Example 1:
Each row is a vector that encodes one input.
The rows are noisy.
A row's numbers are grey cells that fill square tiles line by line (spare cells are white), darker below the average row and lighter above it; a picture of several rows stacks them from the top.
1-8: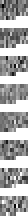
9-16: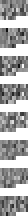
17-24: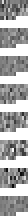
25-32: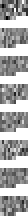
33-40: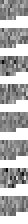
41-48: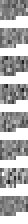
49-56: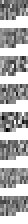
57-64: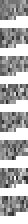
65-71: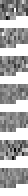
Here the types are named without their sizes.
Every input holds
a true/false value, together with either a fixed value, or a node of a tree.
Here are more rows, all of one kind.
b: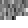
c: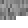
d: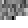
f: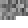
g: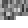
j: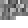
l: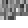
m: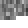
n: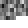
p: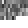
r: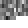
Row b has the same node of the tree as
c and r.
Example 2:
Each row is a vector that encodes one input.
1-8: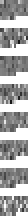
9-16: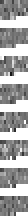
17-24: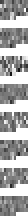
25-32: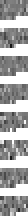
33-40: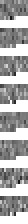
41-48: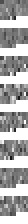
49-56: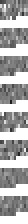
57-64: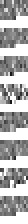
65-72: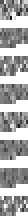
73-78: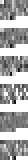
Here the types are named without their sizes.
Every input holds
a point on a line, together with either a fixed value, or three true/false values.
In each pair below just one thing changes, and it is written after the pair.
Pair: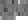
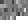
one of the three true/false values
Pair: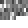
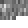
the place on the line
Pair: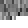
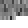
the place on the line
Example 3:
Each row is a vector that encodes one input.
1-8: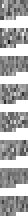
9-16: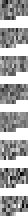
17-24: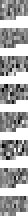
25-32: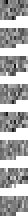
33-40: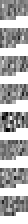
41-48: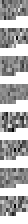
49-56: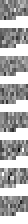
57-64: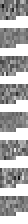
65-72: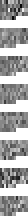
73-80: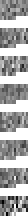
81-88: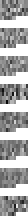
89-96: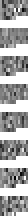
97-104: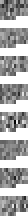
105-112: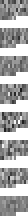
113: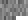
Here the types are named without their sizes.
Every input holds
a true/false value, together with either a fixed value, or a node of a tree.
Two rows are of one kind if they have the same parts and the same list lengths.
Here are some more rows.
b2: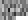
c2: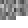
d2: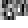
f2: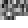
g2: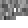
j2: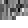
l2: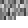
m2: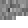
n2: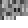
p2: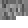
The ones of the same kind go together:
b2, f2, g2, j2, m2, n2
c2, d2, l2, p2

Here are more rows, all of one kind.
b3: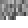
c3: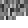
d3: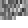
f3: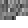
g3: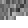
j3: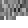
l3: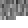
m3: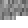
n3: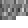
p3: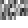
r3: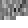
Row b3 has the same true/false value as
d3, f3 and n3.
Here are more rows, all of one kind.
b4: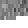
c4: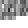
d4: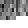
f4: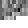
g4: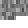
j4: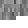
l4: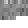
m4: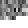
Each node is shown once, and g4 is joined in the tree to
b4, d4, f4 and l4.
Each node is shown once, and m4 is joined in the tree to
d4.
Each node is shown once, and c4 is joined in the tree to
b4.
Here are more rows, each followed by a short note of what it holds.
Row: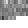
a node of a tree and a true/false value
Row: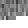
a node of a tree and a true/false value
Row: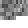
a node of a tree and a true/false value
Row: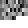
a true/false value
